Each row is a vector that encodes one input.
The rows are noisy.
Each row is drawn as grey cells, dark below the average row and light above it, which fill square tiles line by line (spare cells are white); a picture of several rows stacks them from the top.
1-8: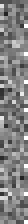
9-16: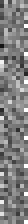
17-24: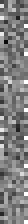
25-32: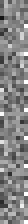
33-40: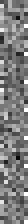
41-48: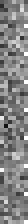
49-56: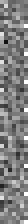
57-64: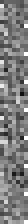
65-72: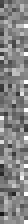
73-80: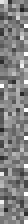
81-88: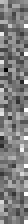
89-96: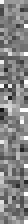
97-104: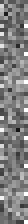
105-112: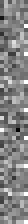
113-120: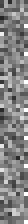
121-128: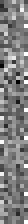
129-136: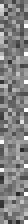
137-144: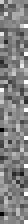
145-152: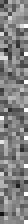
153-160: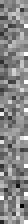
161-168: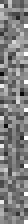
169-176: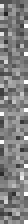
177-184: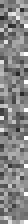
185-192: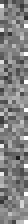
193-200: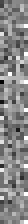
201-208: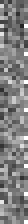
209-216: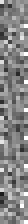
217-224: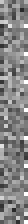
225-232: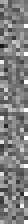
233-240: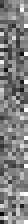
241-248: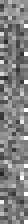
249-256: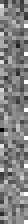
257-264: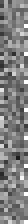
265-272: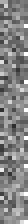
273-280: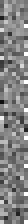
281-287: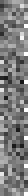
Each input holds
either four true/false values, or a list of up to two points on a 6-point line.
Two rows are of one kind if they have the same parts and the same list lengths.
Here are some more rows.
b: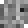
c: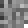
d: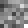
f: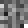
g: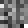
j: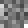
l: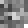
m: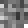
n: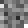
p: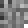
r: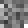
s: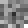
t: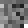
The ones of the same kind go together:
b, c, d, l, p, s
f, g, m
j, n, r
t

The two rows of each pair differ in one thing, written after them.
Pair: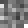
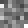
the place on the 6-point line in item 1 of the list
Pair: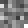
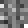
the place on the 6-point line in item 2 of the list
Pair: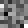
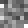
the place on the 6-point line in item 1 of the list
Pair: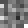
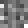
the place on the 6-point line in item 1 of the list
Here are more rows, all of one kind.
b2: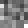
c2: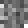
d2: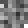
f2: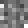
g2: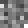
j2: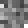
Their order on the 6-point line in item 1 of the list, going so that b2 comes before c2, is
b2, f2, g2, d2, j2, c2.
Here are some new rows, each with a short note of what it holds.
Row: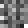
a list of two items
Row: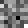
a list of one item
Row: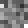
a list of two items
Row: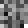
a list of one item
